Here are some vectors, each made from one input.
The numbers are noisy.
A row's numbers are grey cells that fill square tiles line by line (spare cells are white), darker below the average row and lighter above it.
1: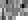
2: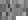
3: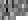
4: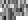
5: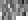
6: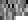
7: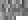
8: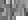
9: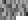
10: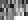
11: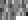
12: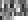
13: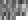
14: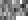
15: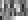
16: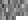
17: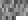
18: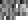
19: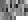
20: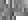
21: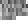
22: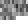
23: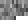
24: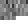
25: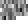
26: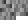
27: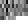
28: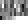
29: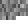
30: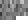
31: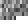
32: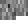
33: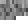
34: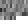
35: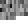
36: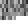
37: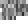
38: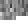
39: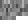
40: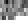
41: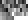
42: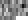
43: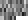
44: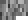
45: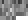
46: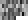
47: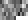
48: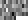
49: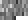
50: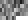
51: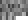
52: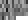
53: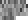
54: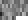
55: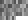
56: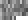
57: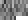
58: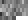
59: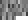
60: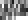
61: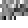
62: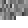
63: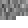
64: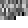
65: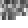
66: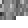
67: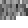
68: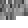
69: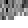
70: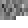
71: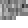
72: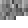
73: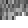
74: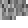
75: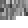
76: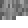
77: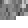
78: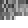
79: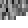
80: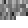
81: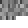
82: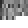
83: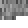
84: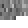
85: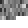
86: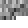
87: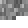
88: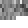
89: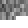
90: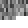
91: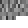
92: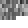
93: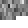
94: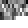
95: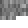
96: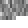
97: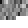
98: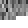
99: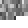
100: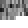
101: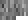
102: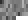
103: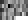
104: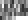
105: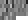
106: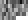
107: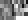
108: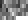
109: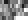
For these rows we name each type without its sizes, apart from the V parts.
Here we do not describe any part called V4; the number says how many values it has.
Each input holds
a list of items, each either a point on a line, or a true/false value and a value of V4.
